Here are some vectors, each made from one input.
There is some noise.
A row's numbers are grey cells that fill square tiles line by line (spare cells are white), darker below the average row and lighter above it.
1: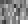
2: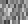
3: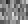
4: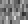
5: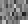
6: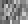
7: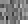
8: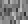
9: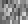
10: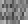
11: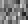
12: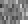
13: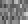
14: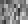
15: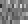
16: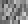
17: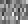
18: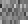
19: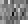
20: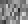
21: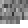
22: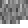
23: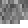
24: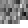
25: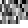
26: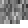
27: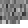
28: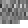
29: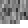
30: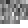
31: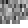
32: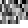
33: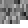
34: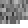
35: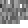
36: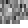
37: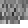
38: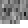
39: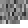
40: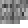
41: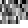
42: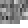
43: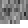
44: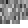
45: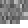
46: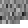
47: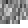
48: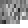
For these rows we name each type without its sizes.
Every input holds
a list of points on a line.
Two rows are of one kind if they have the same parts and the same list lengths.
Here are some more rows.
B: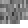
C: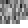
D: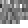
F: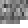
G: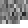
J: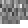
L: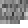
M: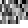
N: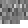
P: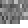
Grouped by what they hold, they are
B, D, F, G, J, L, N, P
C
M

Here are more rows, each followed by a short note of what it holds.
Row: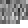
a list of one item
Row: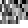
the empty list
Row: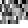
the empty list
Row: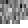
a list of one item
